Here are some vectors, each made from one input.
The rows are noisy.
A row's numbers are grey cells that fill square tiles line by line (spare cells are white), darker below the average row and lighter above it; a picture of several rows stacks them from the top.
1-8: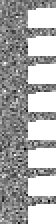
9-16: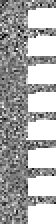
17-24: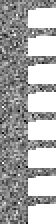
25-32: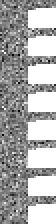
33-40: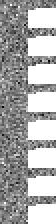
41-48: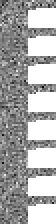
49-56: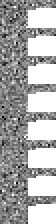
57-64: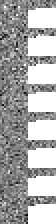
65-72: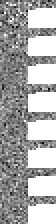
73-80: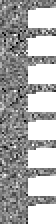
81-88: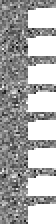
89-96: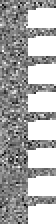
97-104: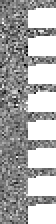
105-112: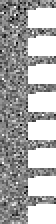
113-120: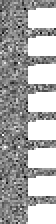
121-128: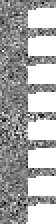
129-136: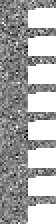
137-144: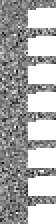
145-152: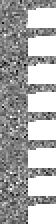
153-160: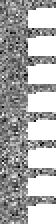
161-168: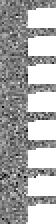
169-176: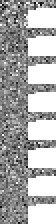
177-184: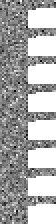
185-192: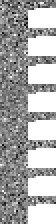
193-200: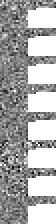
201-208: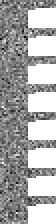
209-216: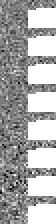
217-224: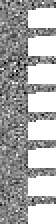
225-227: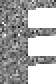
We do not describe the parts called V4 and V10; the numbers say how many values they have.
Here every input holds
four true/false values, together with either one of 5 labels, or a value of V4 and a value of V10.
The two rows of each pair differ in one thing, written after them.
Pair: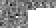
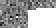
the value of V10
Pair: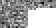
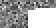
one of the four true/false values
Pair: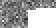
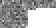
the value of V10
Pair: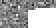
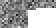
one of the four true/false values
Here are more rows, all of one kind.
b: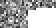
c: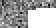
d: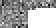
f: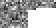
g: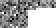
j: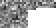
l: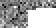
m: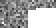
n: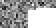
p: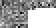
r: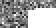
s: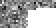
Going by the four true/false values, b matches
c and m.
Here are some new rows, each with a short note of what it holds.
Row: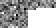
one of 5 labels and four true/false values
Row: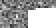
four true/false values, a value of V4 and a value of V10
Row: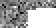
one of 5 labels and four true/false values
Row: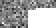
one of 5 labels and four true/false values
